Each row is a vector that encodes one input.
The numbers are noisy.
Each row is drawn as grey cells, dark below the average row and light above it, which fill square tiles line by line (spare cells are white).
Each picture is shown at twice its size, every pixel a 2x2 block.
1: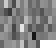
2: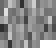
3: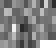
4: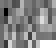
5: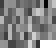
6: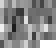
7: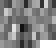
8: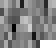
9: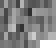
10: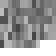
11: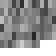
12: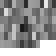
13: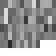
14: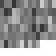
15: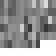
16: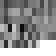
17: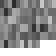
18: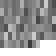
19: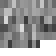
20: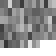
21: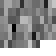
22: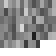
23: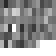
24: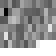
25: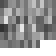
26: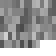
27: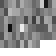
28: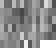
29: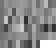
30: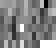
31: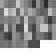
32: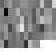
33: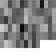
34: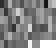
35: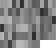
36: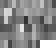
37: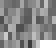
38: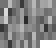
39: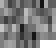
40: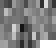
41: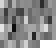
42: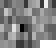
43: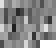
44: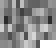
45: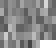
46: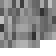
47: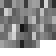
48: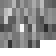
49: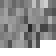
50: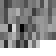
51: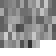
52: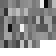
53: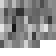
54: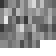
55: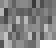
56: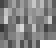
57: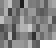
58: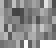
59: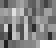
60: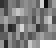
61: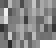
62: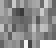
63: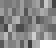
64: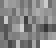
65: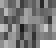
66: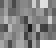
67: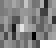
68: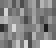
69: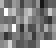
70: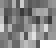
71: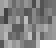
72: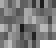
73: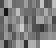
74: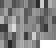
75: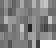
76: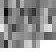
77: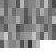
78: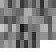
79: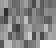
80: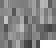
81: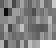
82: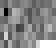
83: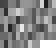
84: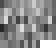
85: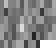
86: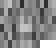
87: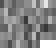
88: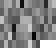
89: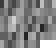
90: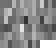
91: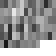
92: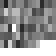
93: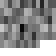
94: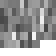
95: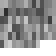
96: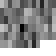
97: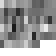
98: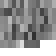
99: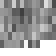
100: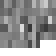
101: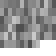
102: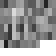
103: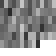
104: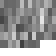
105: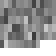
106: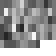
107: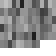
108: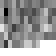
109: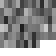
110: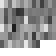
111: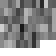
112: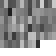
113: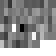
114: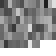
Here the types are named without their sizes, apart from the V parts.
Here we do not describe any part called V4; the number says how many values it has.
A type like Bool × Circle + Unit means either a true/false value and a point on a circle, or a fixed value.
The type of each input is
(Circle + Line) × V4.
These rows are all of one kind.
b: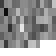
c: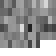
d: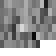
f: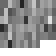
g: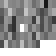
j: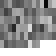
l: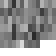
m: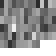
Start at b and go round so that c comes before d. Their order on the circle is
b, c, l, m, f, j, d, g.
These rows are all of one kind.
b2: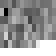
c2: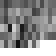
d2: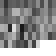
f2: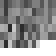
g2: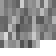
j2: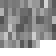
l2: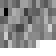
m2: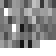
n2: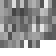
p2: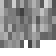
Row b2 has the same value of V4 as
c2, d2, f2 and l2.
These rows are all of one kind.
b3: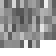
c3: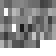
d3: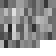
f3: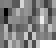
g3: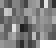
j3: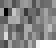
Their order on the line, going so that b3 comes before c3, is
b3, j3, f3, g3, c3, d3.
